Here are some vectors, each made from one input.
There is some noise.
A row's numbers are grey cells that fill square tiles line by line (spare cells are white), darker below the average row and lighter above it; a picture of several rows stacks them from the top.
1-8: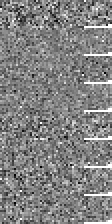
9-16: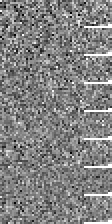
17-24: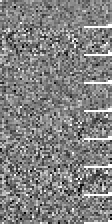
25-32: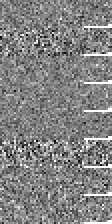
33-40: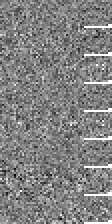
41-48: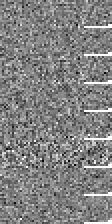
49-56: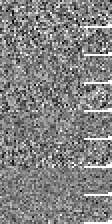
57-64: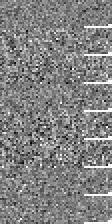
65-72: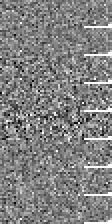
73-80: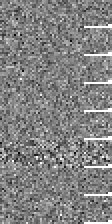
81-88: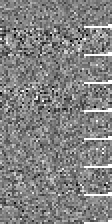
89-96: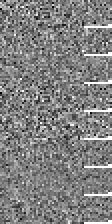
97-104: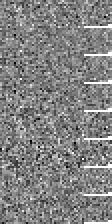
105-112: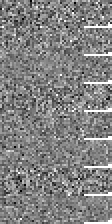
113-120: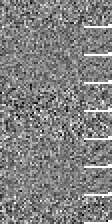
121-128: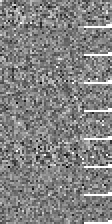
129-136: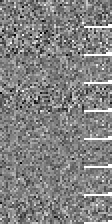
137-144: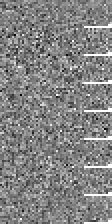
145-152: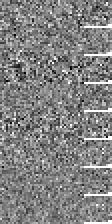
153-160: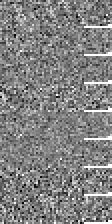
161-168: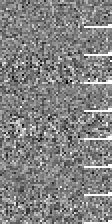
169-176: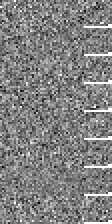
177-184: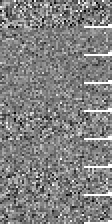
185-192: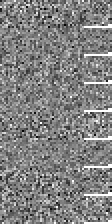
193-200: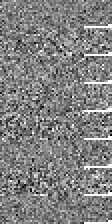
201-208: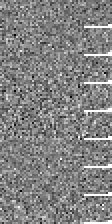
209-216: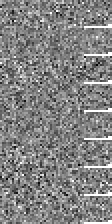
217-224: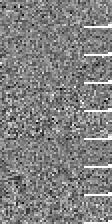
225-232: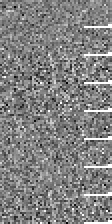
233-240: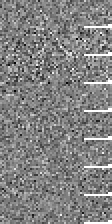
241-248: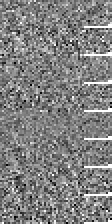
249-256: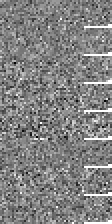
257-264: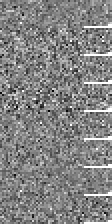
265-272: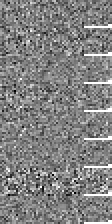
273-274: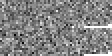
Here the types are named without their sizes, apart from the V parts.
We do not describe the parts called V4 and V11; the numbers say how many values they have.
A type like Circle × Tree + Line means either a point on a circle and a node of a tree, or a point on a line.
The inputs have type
((Bool × Bool × Bool + Line) × V11 + V4) × Label.
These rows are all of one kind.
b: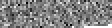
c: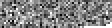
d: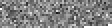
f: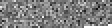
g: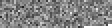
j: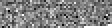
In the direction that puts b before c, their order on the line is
b, c, j, g, f, d.
